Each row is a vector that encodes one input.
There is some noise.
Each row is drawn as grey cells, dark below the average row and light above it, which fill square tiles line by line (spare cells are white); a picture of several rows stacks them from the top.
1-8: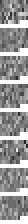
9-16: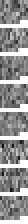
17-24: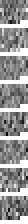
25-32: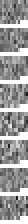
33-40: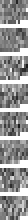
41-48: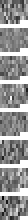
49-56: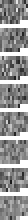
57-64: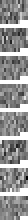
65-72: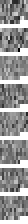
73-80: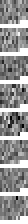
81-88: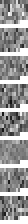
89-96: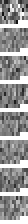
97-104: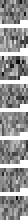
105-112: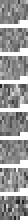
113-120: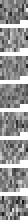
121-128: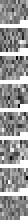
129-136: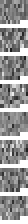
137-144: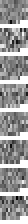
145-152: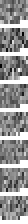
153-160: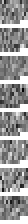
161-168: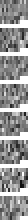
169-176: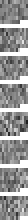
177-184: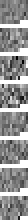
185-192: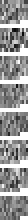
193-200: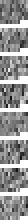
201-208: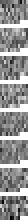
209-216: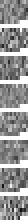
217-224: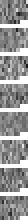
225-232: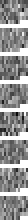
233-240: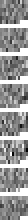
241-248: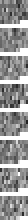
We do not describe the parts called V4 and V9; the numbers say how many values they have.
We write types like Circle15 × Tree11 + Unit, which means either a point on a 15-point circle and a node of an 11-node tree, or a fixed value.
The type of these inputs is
Bool × Label7 + (Line10 + V4) × V9.
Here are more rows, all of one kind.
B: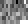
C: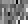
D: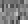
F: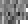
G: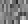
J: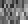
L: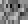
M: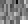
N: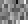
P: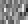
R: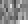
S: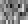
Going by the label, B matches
C, M and N.
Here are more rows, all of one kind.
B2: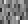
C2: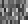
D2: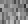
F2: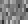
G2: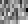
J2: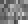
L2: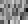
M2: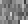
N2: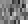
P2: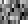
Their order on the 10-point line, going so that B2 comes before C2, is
J2, D2, N2, F2, P2, L2, B2, G2, M2, C2.
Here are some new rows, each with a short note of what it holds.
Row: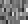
a value of V4 and a value of V9
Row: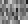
a value of V4 and a value of V9
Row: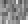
a value of V4 and a value of V9
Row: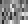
a value of V4 and a value of V9
